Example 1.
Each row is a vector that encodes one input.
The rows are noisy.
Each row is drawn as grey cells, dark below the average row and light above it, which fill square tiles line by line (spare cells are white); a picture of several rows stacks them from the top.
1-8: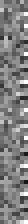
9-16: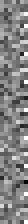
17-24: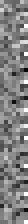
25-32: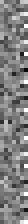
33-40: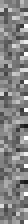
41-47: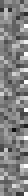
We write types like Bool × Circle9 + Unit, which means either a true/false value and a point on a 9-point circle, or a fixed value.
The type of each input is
Bool × Line3 × Line5.
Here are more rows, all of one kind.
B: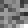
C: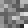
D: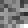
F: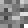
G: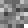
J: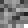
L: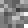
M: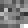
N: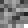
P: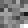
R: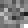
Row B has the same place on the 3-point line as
D, J and N.
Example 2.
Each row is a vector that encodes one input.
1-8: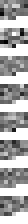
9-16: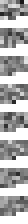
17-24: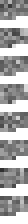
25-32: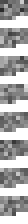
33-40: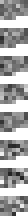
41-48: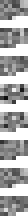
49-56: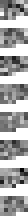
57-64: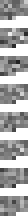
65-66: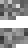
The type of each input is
Bool × Bool × Bool + Circle9.
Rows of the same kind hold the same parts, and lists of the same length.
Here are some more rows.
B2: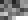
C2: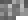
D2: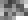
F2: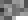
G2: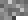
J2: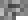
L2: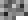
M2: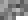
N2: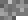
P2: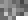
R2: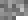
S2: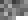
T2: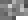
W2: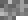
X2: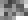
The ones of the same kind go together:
B2, D2, J2, L2, M2, P2, S2, X2
C2, F2, G2, N2, R2, T2, W2

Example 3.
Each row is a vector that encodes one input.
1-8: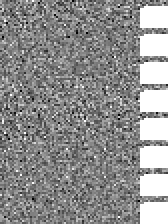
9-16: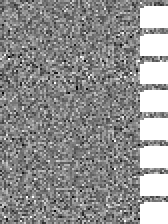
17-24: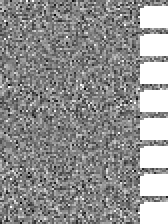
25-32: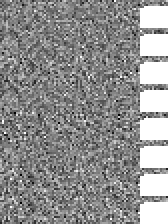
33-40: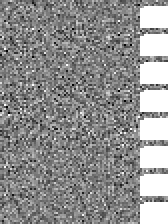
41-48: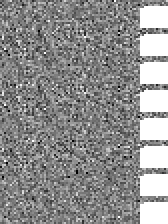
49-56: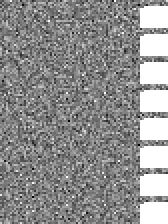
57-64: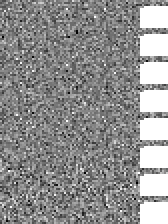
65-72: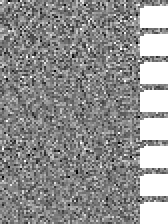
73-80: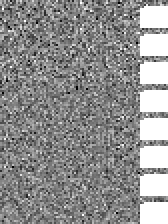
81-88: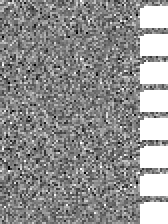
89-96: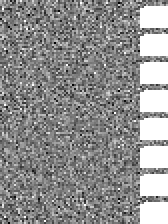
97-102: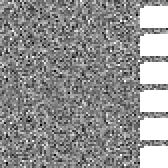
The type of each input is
Line8 + Line9.
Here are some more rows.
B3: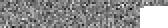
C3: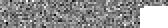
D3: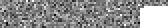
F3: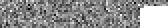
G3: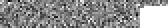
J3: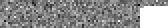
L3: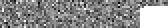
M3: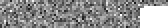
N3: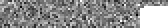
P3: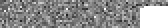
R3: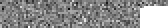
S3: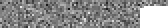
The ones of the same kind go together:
B3, J3, P3, R3, S3
C3, D3, F3, G3, L3, M3, N3

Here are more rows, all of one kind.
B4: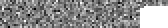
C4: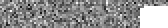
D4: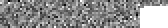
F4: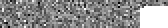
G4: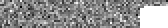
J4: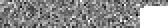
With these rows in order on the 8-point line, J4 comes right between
D4 and G4.
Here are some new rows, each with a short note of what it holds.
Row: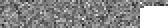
a point on a 9-point line
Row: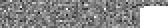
a point on a 9-point line
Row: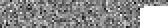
a point on an 8-point line
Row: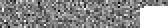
a point on an 8-point line
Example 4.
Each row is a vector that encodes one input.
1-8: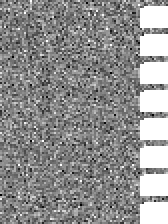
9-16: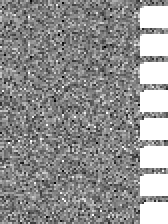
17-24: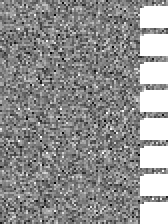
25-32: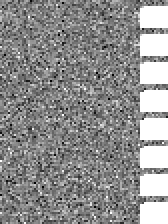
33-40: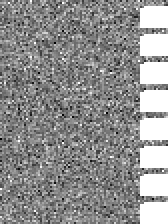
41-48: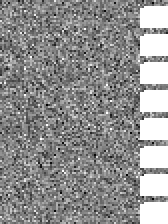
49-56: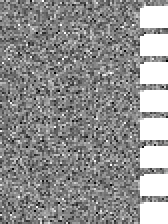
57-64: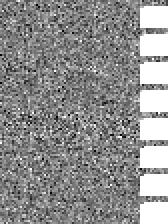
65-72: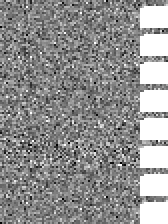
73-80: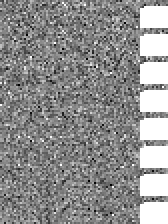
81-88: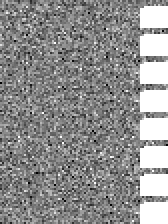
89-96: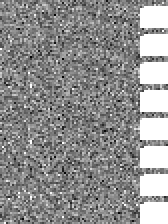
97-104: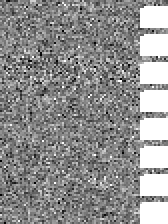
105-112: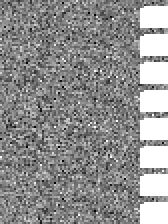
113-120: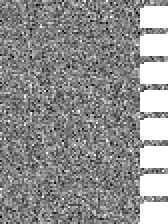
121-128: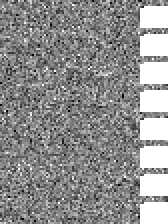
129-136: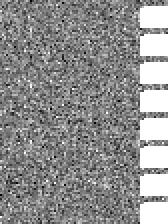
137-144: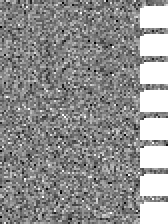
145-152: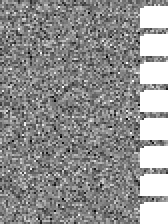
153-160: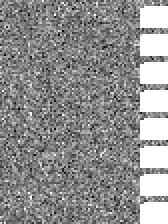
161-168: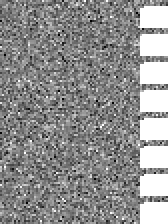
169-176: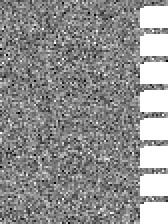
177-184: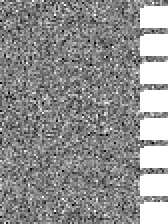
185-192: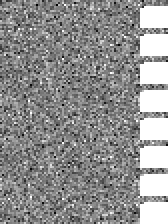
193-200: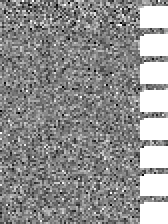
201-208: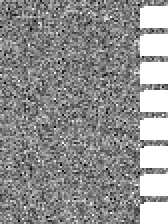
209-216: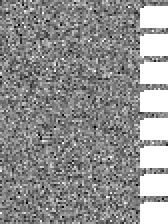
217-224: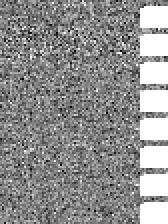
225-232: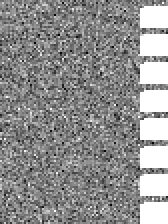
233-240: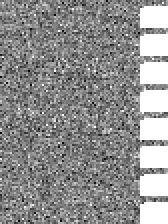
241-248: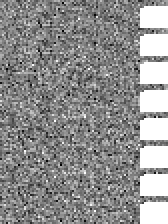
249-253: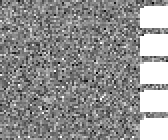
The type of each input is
List2(Circle13).
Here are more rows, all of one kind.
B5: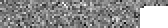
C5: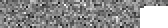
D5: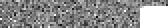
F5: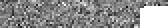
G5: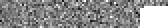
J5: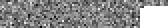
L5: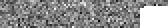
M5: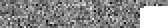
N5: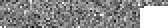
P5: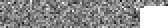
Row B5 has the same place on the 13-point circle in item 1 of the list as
C5, F5, L5 and M5.
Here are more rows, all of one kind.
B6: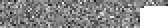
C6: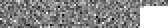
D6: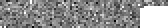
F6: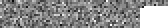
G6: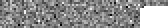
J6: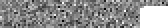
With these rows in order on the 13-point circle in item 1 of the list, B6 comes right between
C6 and D6.
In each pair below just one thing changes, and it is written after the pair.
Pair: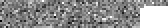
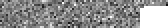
the place on the 13-point circle in item 1 of the list
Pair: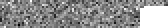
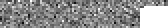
the place on the 13-point circle in item 2 of the list
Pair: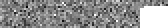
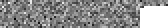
the place on the 13-point circle in item 1 of the list
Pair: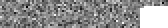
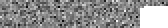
the place on the 13-point circle in item 2 of the list
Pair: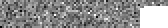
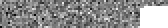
the place on the 13-point circle in item 2 of the list
